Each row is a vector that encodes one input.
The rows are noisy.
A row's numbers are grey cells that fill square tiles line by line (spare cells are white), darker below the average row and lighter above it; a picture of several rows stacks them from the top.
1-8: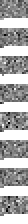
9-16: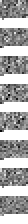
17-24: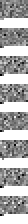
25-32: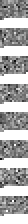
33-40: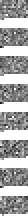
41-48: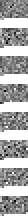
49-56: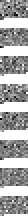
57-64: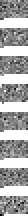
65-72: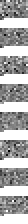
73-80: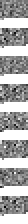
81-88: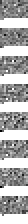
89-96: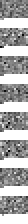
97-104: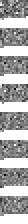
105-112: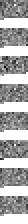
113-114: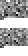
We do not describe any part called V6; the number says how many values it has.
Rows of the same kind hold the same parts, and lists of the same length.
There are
2 kinds of row.
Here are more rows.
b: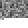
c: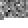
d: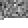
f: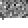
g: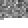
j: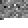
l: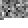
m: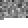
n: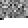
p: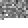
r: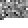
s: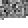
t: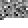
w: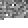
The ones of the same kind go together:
b, d, g, j, m
c, f, l, n, p, r, s, t, w

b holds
a point on a 4-point line, a point on a 5-point line and a value of V6.
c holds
a point on a 4-point line and two values of V6.
